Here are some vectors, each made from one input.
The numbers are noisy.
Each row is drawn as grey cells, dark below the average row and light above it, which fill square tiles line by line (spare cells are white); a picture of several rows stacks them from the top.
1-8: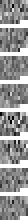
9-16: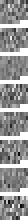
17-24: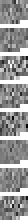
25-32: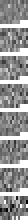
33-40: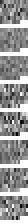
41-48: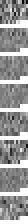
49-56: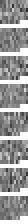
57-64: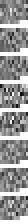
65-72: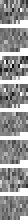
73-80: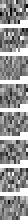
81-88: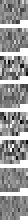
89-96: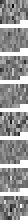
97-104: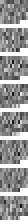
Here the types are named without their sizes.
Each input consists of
a point on a line, together with either a label, or four true/false values.
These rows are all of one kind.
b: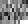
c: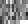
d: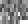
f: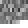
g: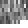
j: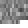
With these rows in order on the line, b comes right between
g and j.
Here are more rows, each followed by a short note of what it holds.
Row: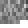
a point on a line and four true/false values
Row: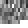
a point on a line and four true/false values
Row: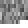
a label and a point on a line
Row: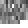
a point on a line and four true/false values
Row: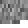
a point on a line and four true/false values
